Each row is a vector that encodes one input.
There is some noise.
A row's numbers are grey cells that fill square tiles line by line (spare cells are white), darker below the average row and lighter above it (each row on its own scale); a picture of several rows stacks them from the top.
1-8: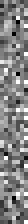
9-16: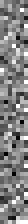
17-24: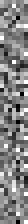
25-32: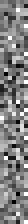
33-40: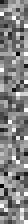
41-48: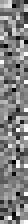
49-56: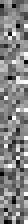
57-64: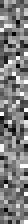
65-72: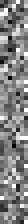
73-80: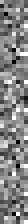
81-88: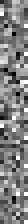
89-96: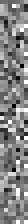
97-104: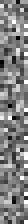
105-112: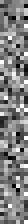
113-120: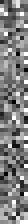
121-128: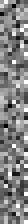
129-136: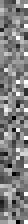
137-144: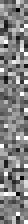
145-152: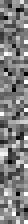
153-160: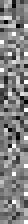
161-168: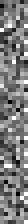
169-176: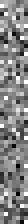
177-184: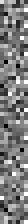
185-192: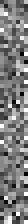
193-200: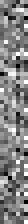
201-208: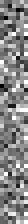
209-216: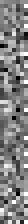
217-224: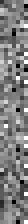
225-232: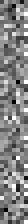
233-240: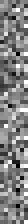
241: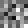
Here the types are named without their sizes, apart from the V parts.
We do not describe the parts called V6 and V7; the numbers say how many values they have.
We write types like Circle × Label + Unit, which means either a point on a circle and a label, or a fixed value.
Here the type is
Bool × Bool × Bool × Bool × Line × (Line + V7) × V6.
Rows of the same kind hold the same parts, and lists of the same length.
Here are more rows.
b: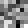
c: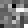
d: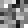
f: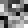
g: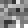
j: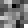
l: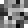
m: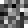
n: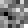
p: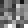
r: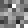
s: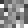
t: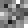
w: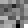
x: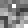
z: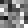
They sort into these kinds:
b, c, d, j, l, m, n, p, w
f, g, r, s, t, x, z

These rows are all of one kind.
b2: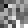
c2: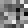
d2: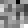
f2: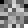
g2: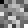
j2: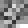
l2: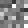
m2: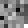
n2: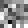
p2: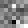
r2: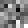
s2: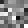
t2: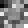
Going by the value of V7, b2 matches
n2, p2 and r2.
